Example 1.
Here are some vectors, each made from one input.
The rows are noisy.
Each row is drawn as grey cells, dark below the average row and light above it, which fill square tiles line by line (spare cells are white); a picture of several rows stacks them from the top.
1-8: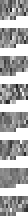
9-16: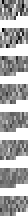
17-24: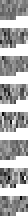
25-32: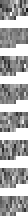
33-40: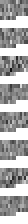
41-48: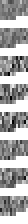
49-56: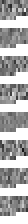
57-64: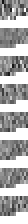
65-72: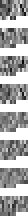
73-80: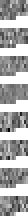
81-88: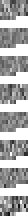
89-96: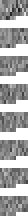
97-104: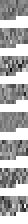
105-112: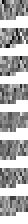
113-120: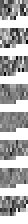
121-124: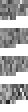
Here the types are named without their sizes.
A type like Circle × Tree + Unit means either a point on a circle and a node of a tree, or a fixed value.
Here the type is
List(Line).
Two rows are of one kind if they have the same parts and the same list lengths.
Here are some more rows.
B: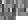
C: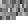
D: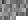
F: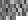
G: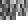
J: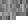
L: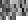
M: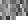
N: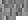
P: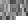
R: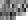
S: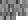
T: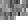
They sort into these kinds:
B, G, J, N
C, R
D, M, P, T
F, L, S

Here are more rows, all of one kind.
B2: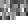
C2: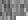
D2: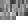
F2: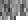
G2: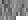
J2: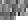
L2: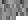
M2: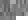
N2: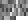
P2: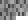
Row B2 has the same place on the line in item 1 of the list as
G2, M2 and N2.
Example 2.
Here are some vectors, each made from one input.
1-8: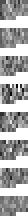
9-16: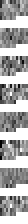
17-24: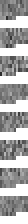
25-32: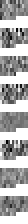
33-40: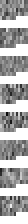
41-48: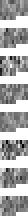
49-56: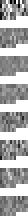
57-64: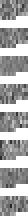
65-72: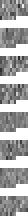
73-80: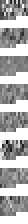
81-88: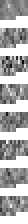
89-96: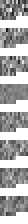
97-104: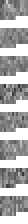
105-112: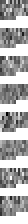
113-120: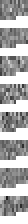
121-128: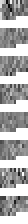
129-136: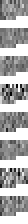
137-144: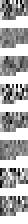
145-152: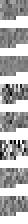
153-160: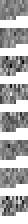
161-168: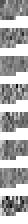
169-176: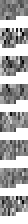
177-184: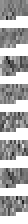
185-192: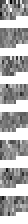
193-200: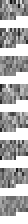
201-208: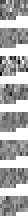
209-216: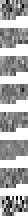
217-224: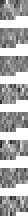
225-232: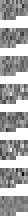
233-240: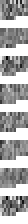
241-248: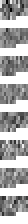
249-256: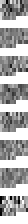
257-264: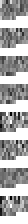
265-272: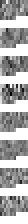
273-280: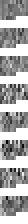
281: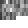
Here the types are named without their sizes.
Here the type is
(Circle + Line) × Line.
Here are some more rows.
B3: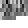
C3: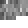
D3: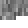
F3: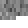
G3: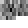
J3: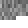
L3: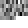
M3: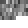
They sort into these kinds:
B3, D3, F3, J3, L3
C3, G3, M3

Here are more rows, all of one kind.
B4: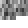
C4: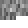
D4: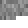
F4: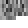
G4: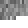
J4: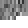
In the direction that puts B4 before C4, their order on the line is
B4, F4, C4, D4, J4, G4.
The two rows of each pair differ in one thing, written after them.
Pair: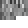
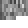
the place on the line
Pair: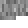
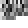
the place on the line
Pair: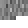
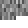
the place on the circle
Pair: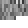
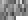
the place on the line
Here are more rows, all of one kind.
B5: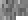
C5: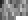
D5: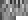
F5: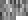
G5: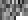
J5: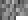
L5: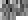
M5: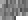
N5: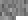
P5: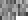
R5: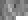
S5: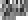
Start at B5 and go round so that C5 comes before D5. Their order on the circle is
B5, N5, F5, P5, G5, J5, S5, L5, R5, C5, M5, D5.
